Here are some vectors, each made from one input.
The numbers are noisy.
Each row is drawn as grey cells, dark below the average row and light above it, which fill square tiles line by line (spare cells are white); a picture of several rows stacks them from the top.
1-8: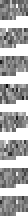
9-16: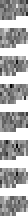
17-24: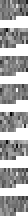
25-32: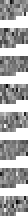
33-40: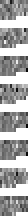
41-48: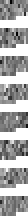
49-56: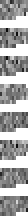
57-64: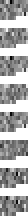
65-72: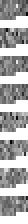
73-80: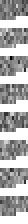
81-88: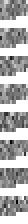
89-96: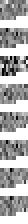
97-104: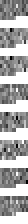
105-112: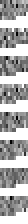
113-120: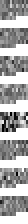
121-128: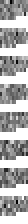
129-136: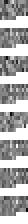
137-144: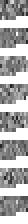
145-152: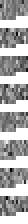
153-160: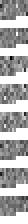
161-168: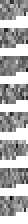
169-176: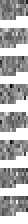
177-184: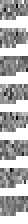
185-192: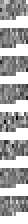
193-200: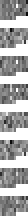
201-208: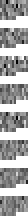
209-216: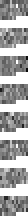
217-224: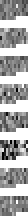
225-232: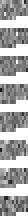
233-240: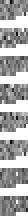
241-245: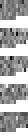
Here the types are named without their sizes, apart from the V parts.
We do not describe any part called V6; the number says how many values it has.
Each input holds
a list of items, each either a point on a line, or a true/false value and a value of V6.
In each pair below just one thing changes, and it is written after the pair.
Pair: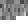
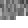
the value of V6 in item 1 of the list
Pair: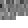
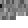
the value of V6 in item 1 of the list
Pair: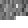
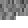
the true/false value in item 1 of the list
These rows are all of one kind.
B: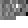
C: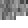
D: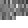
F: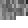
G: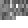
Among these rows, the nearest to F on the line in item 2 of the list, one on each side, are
B and C.
